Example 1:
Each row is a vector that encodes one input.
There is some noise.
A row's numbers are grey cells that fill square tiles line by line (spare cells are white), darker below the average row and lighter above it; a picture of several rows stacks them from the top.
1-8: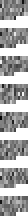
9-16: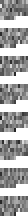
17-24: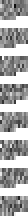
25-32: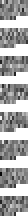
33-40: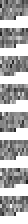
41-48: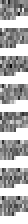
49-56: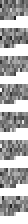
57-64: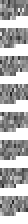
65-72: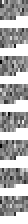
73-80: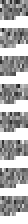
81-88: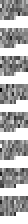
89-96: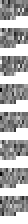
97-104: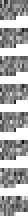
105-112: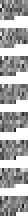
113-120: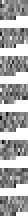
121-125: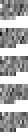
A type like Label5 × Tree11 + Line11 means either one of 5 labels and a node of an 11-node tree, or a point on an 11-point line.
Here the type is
Bool × (Line6 + Line8).
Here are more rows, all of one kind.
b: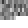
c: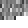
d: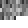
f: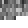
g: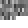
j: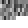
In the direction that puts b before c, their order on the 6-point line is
f, j, d, g, b, c.
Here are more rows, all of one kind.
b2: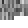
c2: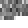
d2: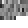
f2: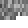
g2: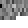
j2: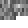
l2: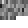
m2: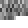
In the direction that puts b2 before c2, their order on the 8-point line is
g2, b2, f2, j2, l2, c2, d2, m2.
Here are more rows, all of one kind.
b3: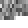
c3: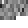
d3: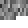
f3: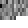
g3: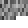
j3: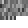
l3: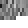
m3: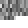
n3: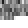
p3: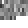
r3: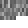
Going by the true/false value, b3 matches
m3 and n3.
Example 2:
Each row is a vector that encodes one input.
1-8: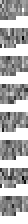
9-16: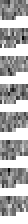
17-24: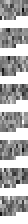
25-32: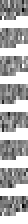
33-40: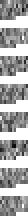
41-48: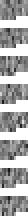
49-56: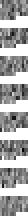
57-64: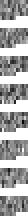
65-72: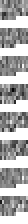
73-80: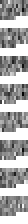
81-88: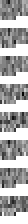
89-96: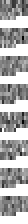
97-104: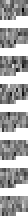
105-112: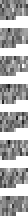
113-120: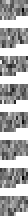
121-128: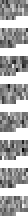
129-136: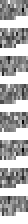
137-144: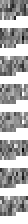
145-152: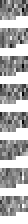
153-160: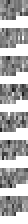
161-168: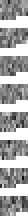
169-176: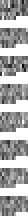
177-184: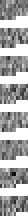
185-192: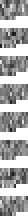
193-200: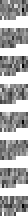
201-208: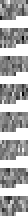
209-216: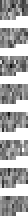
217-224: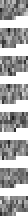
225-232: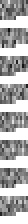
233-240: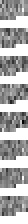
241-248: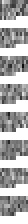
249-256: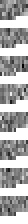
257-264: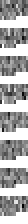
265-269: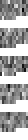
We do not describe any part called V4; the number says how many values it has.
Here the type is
Line9 × (Line10 + V4).
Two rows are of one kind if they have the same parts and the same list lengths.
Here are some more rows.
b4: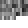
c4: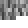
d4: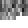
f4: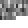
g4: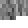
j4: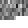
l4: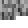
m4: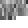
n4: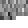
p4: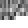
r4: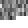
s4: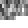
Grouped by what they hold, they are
b4, d4, j4, p4, s4
c4, f4, g4, l4, m4, n4, r4

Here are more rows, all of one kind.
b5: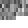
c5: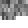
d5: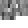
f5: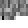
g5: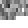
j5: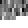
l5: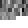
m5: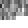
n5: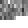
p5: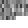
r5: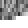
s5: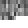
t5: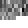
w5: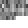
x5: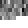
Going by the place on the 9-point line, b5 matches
g5, m5, p5 and w5.
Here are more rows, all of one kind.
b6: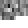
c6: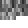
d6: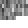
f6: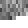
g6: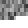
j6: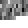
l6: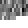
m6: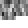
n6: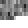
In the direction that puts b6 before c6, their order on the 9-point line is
d6, m6, b6, g6, n6, f6, j6, l6, c6.
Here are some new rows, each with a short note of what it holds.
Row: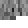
a point on a 9-point line and a point on a 10-point line
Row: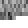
a point on a 9-point line and a point on a 10-point line
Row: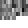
a point on a 9-point line and a value of V4
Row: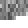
a point on a 9-point line and a value of V4
